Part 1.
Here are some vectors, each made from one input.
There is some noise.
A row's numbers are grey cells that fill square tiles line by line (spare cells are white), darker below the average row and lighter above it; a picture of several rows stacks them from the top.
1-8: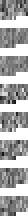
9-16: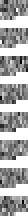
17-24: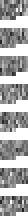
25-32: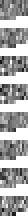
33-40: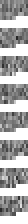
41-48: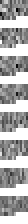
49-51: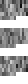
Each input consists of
a point on a 7-point line.
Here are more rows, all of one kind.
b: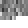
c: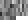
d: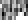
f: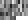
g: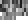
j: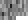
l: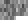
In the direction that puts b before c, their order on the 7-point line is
g, b, d, l, j, c, f.
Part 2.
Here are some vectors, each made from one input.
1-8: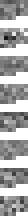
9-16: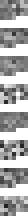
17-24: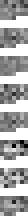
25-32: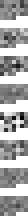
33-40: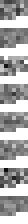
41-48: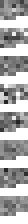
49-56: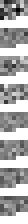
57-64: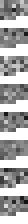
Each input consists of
a point on a 6-point line.
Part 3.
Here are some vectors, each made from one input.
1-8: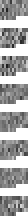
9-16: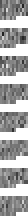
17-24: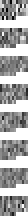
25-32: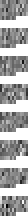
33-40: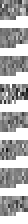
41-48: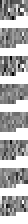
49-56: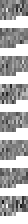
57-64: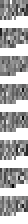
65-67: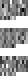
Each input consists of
a point on a 10-point circle.
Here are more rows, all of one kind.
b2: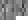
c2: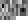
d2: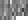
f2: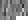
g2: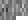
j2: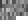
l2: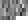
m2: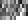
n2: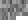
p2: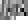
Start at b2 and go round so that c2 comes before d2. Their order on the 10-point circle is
b2, c2, j2, l2, d2, g2, p2, m2, n2, f2.
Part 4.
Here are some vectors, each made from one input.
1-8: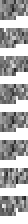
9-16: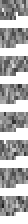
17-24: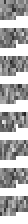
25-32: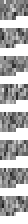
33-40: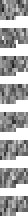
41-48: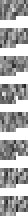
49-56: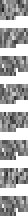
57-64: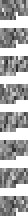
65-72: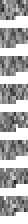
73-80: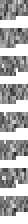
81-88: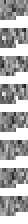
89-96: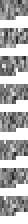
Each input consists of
a point on a 14-point line.
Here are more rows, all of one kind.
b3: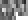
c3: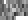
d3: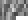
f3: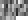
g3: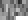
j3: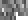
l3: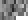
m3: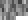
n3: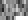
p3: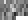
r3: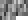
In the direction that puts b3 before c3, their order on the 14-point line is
b3, j3, l3, m3, g3, n3, c3, p3, d3, r3, f3.
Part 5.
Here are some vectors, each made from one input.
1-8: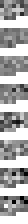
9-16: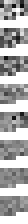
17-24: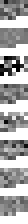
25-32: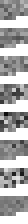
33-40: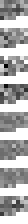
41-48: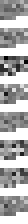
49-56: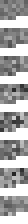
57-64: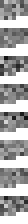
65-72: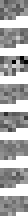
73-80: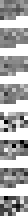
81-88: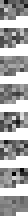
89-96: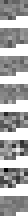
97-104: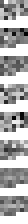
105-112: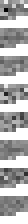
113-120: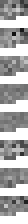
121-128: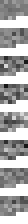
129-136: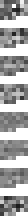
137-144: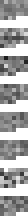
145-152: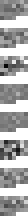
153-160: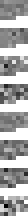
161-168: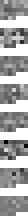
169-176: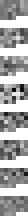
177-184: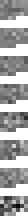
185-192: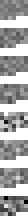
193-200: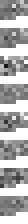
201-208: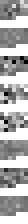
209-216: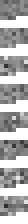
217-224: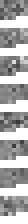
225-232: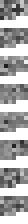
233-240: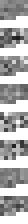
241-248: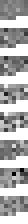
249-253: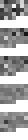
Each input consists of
a point on a 7-point line.
